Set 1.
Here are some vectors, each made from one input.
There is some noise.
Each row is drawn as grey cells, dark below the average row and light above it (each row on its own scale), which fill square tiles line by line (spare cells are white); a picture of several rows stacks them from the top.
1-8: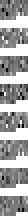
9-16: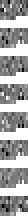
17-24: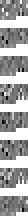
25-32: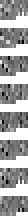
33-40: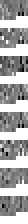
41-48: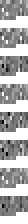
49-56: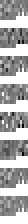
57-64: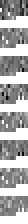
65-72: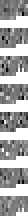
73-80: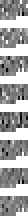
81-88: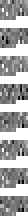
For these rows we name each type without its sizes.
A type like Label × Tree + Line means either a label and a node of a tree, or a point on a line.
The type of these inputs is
Label.
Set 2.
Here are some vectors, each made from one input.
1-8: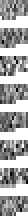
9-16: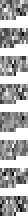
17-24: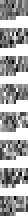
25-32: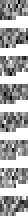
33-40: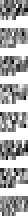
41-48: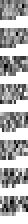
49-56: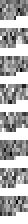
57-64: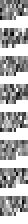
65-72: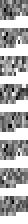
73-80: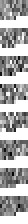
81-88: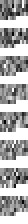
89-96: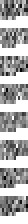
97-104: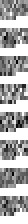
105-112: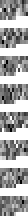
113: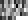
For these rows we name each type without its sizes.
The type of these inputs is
Label.
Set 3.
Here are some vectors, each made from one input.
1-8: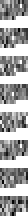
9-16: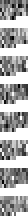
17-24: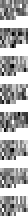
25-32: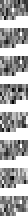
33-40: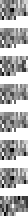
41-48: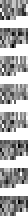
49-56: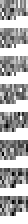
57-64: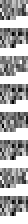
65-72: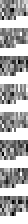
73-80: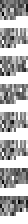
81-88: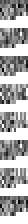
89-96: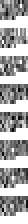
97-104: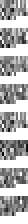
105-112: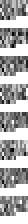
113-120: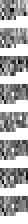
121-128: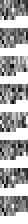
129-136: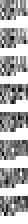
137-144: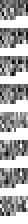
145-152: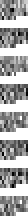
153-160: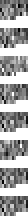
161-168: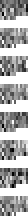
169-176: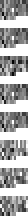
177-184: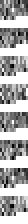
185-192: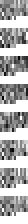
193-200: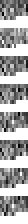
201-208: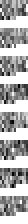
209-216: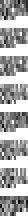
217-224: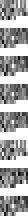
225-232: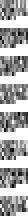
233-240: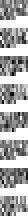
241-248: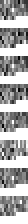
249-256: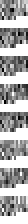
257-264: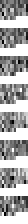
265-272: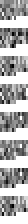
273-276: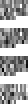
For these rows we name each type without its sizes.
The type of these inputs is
Line.
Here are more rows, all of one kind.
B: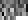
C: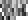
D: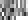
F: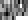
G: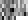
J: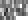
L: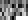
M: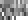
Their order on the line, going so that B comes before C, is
L, B, F, J, C, M, D, G.
